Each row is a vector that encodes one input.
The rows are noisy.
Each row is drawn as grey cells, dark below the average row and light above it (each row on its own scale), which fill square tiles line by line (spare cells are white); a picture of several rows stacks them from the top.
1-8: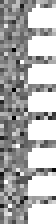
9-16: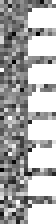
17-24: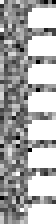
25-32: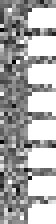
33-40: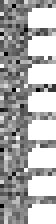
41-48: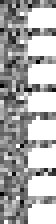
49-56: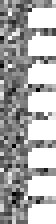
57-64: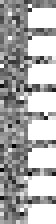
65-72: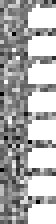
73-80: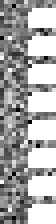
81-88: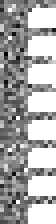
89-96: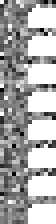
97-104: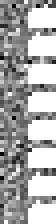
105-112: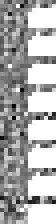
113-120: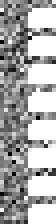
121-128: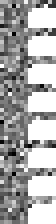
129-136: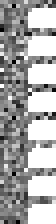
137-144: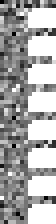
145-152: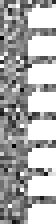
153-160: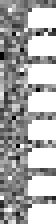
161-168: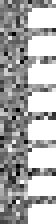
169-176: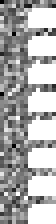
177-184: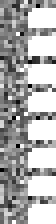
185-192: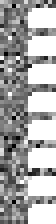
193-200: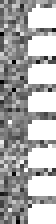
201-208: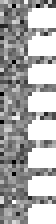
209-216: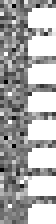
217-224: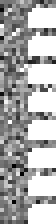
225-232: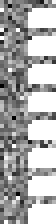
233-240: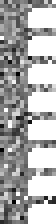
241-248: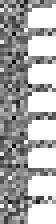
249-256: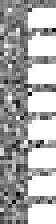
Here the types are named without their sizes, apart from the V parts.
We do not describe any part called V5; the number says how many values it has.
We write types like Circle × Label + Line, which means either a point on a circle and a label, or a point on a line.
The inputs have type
Bool × Bool × Bool × List(V5) + Label.
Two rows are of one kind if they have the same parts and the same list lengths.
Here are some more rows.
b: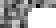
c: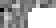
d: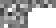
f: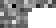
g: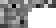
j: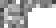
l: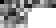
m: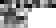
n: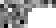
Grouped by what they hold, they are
b, f, g
c, d, j
l, m
n

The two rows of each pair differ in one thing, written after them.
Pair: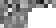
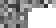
the value of V5 in item 1 of the list
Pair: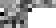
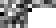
the value of V5 in item 2 of the list
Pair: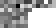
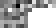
the value of V5 in item 2 of the list
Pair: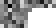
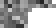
the value of V5 in item 2 of the list
